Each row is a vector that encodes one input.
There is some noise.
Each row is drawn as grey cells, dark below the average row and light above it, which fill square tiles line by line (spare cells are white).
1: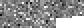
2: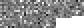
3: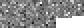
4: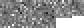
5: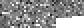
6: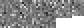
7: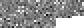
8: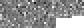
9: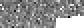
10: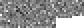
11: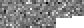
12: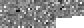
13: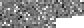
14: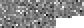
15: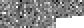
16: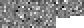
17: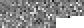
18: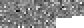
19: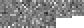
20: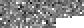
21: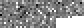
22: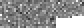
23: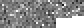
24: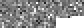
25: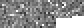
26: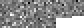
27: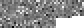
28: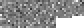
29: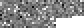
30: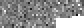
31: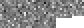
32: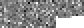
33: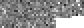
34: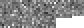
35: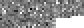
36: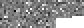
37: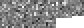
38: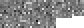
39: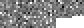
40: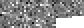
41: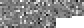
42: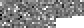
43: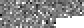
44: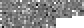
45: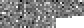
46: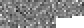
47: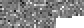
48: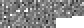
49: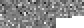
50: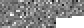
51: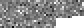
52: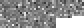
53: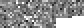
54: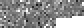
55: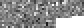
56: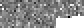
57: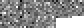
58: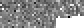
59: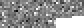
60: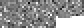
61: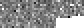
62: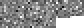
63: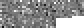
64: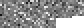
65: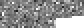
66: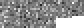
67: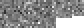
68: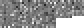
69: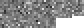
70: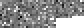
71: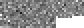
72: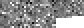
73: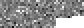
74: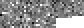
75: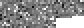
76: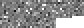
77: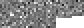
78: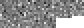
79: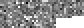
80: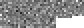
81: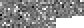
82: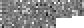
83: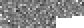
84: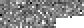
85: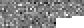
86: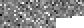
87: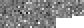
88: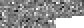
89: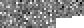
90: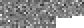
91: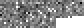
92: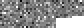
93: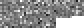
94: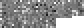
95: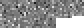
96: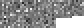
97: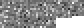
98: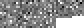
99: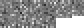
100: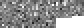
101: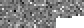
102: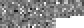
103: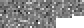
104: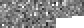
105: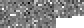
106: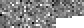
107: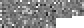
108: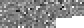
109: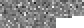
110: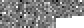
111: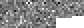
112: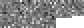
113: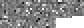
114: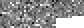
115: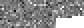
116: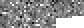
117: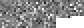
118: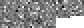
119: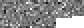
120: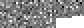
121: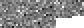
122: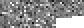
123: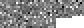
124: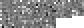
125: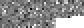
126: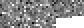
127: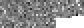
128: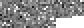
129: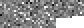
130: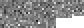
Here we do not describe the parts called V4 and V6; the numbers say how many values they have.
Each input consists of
either one of 5 labels and a value of V6, or a true/false value and a value of V4.
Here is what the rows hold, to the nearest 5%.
About 70% of them hold one of 5 labels and a value of V6. The rest hold a true/false value and a value of V4.
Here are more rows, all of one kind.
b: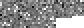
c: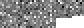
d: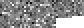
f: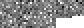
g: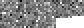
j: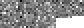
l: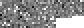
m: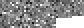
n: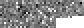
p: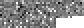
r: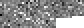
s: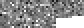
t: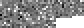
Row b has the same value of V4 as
l, r and t.
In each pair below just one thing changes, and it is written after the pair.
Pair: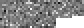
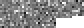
the value of V6
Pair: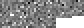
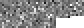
the value of V6
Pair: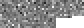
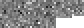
the value of V6
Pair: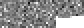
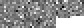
the value of V6
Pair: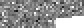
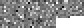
the label
